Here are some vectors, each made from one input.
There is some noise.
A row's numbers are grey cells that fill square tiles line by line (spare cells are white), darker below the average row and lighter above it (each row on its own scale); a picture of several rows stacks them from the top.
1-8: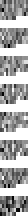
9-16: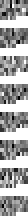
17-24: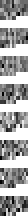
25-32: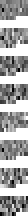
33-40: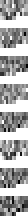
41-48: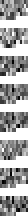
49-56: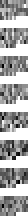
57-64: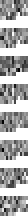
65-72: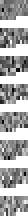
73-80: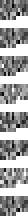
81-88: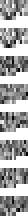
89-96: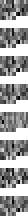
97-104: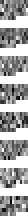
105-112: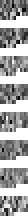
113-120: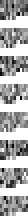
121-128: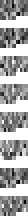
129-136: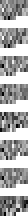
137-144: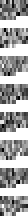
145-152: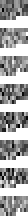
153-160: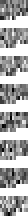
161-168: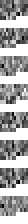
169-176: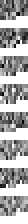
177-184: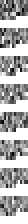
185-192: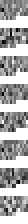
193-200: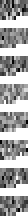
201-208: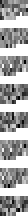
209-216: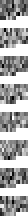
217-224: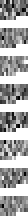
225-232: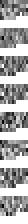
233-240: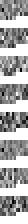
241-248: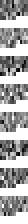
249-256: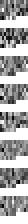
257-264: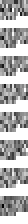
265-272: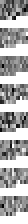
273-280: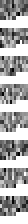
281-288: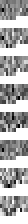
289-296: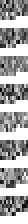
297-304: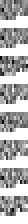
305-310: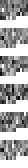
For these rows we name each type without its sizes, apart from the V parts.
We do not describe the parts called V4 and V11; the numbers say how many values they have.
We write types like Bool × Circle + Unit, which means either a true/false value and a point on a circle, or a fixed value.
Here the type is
(Bool × Bool × Bool × Bool + V4) × V11 + List(Line).
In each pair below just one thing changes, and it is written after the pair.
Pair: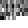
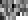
the value of V4
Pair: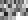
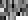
the value of V11
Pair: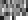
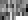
the value of V11
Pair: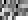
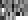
the value of V11
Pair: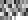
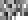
the value of V11
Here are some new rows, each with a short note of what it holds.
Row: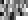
a list of two items
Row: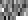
a list of one item
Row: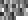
a list of two items
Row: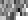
a list of two items
